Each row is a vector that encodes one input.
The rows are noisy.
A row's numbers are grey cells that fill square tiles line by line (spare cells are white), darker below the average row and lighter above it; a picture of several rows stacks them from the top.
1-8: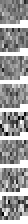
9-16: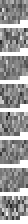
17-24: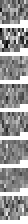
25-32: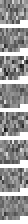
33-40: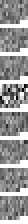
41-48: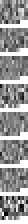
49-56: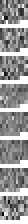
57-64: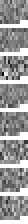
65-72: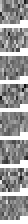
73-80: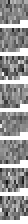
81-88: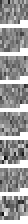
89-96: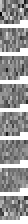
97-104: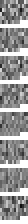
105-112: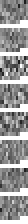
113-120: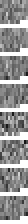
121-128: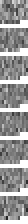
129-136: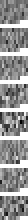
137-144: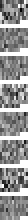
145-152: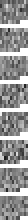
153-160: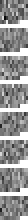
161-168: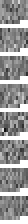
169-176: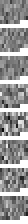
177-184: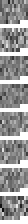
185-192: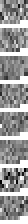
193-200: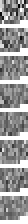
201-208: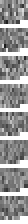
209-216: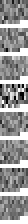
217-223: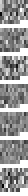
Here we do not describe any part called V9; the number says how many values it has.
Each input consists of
a point on an 11-point circle, together with either a point on an 18-point circle, or a value of V9.
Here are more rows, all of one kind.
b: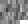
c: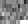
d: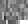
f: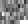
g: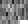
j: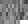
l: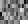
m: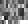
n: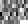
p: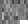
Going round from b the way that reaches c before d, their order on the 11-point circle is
b, f, c, j, g, l, p, n, m, d.
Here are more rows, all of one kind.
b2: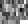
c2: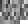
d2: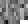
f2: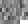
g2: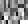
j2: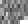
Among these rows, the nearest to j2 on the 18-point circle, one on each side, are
b2 and f2.
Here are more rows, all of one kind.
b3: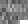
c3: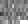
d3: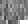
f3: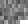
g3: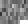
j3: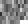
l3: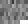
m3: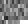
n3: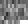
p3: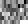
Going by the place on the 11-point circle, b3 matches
g3, l3, m3 and n3.
